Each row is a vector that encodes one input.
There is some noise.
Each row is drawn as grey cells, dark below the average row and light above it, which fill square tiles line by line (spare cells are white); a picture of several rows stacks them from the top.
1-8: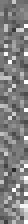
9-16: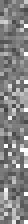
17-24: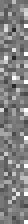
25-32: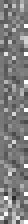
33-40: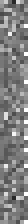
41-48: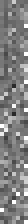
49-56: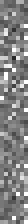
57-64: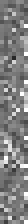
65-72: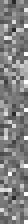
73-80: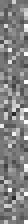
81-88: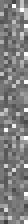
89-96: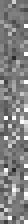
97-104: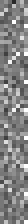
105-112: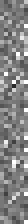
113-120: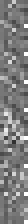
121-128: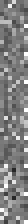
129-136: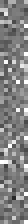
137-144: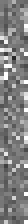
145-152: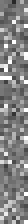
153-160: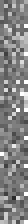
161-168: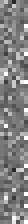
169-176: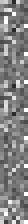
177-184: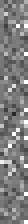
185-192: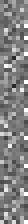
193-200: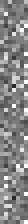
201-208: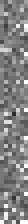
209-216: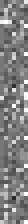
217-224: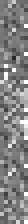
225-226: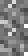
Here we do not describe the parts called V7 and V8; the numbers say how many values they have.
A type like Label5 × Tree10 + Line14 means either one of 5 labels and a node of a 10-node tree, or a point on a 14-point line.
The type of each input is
List2(Line6) + V7 × V8.
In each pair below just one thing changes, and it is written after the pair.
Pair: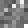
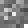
the value of V8
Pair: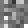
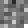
the value of V8
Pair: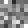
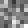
the value of V7
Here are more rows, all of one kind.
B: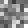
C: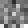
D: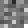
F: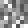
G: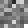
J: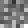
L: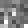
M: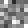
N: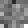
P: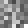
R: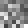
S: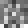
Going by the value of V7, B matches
C, N, R and S.
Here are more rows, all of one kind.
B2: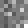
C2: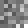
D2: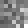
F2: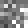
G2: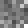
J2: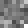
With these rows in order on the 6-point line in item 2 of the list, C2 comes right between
B2 and J2.
